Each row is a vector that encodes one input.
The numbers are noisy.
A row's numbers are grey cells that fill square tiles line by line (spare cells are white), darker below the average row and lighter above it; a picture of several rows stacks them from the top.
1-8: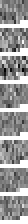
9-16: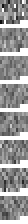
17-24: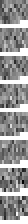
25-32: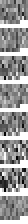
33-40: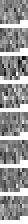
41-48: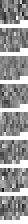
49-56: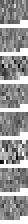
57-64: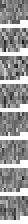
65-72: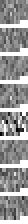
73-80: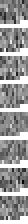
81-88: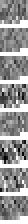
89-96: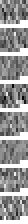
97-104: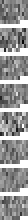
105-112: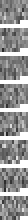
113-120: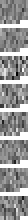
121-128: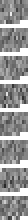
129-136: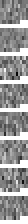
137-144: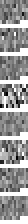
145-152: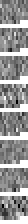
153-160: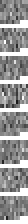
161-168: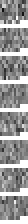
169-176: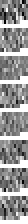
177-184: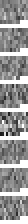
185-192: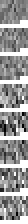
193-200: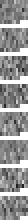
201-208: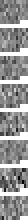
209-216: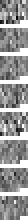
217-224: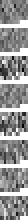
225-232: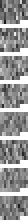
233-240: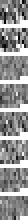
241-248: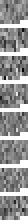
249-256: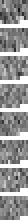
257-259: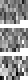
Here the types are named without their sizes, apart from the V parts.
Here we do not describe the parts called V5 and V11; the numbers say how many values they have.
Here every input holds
a point on a circle and a value of V11, together with either four true/false values, or a value of V5.
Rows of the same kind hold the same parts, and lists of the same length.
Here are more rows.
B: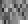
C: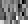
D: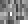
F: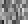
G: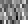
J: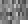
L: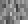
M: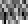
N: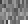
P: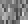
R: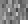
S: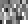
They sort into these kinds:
B, F, G, M, N, P, R
C, D, J, L, S

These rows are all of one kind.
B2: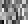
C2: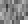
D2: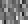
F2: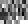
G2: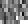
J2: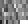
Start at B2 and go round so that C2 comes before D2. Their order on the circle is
B2, C2, D2, G2, J2, F2.
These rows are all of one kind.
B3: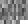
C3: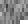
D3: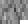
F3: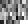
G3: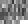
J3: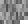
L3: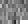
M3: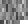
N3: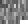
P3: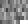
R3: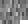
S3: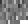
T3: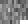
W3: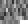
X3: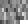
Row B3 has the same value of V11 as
D3, G3, P3 and X3.
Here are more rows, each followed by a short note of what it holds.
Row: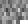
a point on a circle, a value of V5 and a value of V11
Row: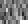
a point on a circle, four true/false values and a value of V11
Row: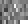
a point on a circle, a value of V5 and a value of V11
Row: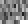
a point on a circle, four true/false values and a value of V11
